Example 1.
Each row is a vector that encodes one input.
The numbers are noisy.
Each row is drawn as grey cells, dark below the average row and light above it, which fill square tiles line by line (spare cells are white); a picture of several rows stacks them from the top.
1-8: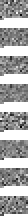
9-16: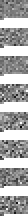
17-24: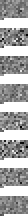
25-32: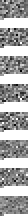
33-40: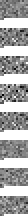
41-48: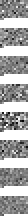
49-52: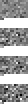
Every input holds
a point on each of two 4-point lines.
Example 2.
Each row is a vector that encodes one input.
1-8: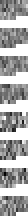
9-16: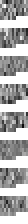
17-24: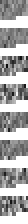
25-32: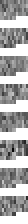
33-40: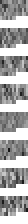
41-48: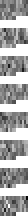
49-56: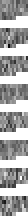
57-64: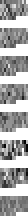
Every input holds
a node of an 11-node tree.
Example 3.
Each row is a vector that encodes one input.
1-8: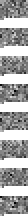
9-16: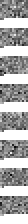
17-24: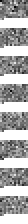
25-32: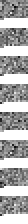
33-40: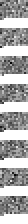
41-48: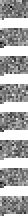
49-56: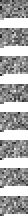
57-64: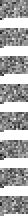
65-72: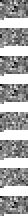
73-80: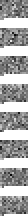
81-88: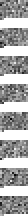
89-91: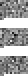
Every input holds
a point on a 13-point circle.
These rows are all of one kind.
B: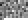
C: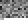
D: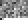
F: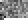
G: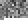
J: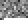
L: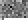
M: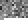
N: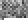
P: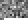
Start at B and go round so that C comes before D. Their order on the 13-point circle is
B, F, G, L, N, C, M, P, J, D.
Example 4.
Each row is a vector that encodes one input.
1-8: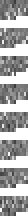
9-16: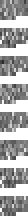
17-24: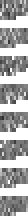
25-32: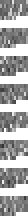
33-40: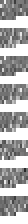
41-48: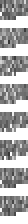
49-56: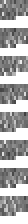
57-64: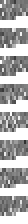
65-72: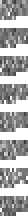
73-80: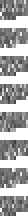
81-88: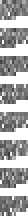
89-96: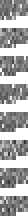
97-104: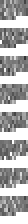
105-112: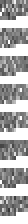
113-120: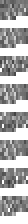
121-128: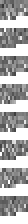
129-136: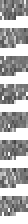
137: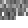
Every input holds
one of 6 labels.
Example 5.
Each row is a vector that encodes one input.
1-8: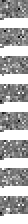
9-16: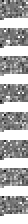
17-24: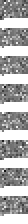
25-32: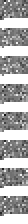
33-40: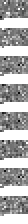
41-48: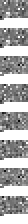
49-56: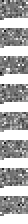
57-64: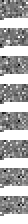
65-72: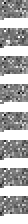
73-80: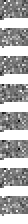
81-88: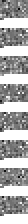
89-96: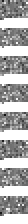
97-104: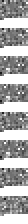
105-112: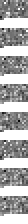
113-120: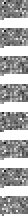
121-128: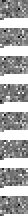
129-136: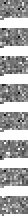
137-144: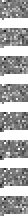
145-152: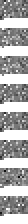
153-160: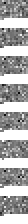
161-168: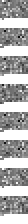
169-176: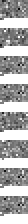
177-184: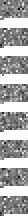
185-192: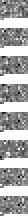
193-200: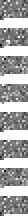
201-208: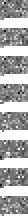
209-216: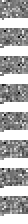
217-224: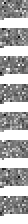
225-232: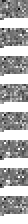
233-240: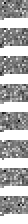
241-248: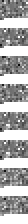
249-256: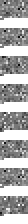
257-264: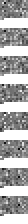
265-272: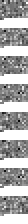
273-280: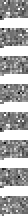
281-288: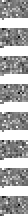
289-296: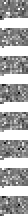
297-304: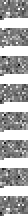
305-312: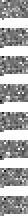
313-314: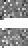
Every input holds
three true/false values.
